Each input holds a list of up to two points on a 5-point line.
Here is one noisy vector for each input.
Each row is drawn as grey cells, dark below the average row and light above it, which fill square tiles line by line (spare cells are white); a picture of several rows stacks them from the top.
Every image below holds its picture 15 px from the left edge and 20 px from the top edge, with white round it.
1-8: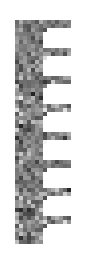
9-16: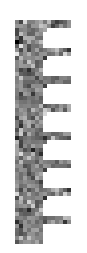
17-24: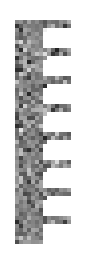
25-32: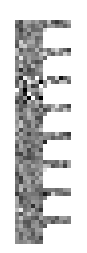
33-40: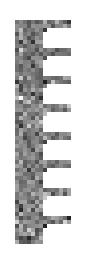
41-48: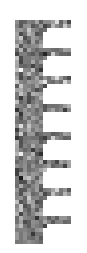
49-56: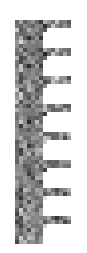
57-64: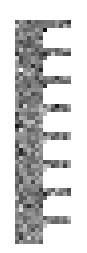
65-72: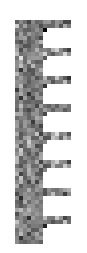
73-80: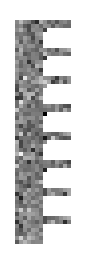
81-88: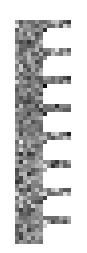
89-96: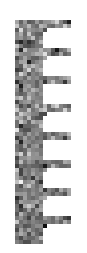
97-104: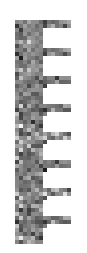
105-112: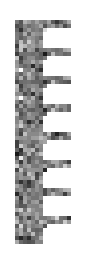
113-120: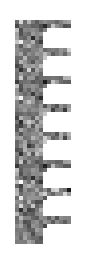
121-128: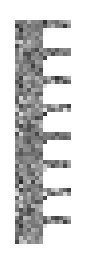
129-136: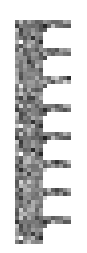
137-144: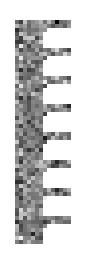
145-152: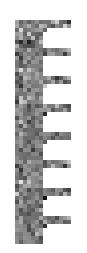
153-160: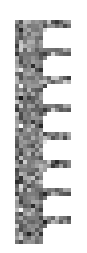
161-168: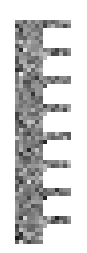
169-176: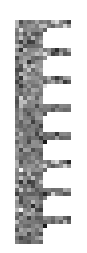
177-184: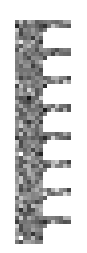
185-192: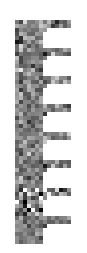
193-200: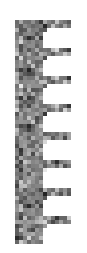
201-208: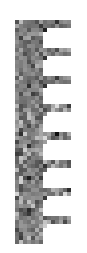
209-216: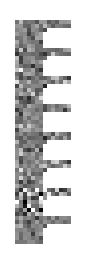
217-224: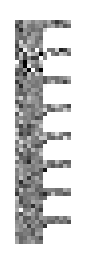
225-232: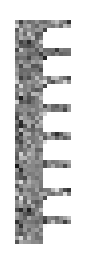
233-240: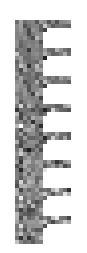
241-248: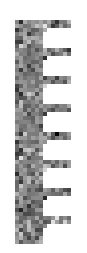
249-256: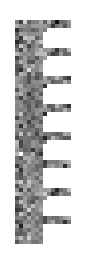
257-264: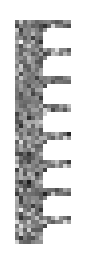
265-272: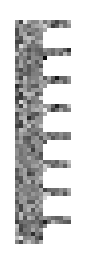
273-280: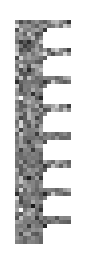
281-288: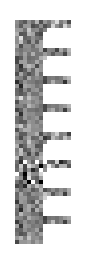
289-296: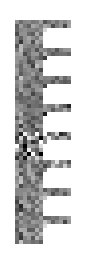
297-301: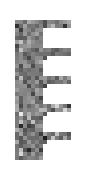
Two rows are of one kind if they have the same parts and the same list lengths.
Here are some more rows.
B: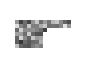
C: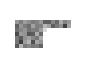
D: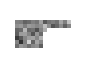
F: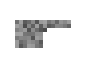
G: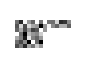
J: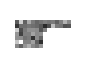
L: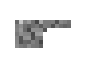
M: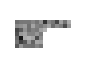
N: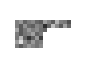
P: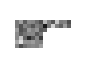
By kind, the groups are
B, C, D, F, L, M
G
J, N, P

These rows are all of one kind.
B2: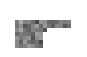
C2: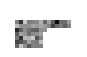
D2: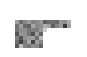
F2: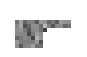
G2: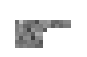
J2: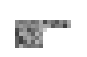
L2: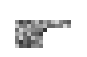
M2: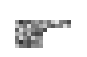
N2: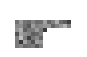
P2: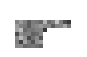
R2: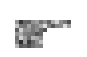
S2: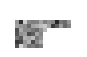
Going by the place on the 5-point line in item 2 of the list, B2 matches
D2, N2, P2 and S2.
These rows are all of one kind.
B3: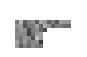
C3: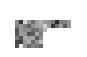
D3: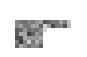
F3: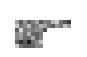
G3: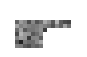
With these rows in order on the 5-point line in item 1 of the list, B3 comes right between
D3 and G3.
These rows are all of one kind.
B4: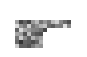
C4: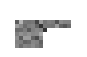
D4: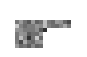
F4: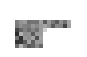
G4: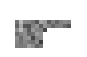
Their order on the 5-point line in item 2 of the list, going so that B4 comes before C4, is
B4, D4, G4, F4, C4.
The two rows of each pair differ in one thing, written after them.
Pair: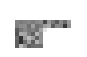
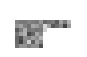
the place on the 5-point line in item 2 of the list
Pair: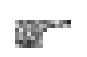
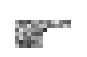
the place on the 5-point line in item 2 of the list
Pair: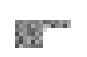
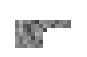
the place on the 5-point line in item 1 of the list
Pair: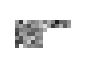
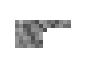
the place on the 5-point line in item 1 of the list
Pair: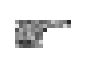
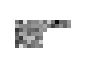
the place on the 5-point line in item 1 of the list
